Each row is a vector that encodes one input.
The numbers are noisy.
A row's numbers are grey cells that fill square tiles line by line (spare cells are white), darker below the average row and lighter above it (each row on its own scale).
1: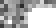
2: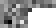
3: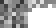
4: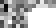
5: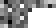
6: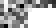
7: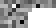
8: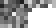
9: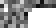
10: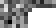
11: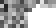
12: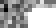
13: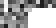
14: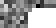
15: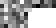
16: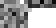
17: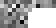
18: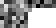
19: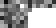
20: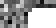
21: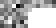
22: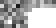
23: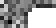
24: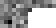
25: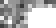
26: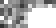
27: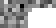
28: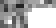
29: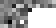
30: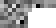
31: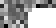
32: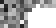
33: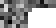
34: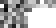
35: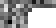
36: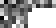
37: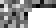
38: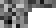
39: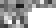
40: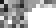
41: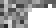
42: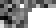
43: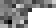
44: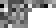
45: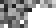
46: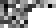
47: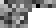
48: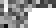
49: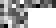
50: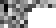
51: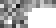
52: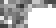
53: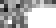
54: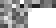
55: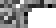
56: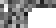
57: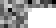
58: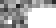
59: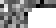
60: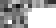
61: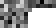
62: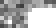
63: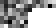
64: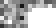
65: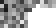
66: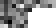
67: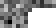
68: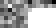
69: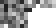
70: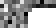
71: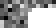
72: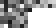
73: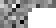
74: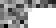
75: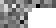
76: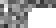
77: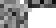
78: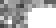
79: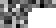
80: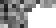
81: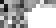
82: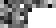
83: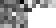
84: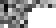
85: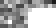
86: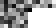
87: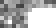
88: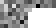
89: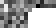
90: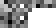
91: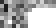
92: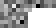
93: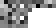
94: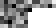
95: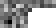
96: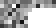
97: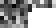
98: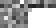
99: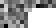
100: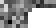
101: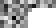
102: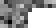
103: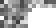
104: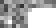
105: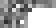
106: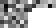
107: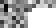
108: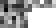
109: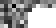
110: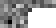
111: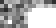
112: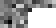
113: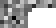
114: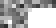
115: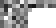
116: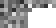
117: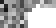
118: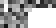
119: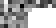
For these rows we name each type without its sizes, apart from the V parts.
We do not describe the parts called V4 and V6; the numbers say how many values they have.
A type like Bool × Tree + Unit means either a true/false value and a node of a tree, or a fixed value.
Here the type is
(Bool × Bool × Bool × V4 × V6 + Unit) × Label.
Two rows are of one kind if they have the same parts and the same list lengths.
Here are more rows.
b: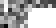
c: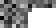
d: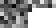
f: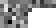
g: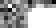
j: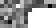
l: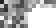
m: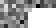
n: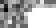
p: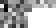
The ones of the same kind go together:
b, d, f, j, l, m, p
c, g, n

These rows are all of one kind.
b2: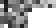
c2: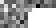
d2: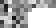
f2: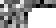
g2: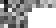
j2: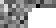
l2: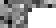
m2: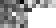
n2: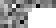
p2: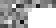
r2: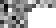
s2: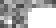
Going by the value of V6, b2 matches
g2 and p2.
